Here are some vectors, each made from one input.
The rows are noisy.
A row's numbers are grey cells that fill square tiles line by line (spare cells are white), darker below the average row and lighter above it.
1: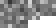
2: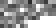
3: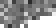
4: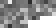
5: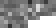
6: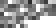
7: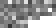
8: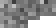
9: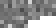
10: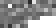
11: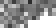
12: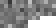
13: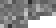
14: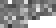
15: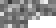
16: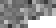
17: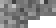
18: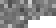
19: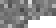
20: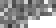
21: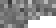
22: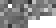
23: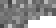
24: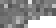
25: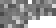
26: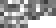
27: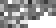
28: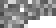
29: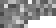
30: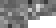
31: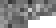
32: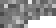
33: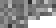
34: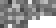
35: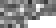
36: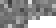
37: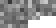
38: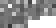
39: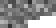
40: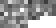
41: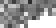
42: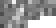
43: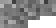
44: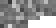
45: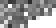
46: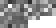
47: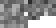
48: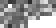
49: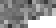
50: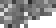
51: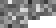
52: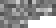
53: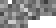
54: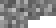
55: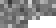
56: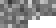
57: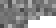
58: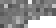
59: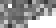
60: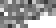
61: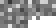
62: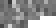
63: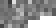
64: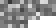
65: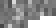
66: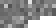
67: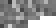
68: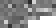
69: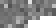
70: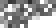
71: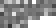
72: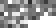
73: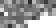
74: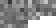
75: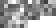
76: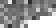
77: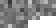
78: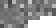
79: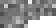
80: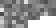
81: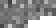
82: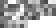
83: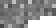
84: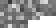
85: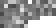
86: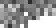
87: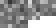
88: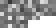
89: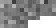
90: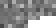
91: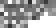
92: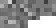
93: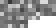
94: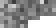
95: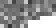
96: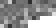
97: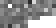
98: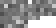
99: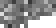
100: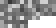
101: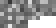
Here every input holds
either a fixed value, or a point on each of two 7-point lines, or a node of a 9-node tree and a true/false value.
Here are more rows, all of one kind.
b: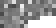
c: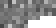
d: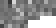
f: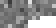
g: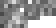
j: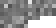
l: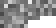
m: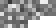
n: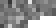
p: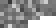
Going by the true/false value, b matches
c, f, j and l.
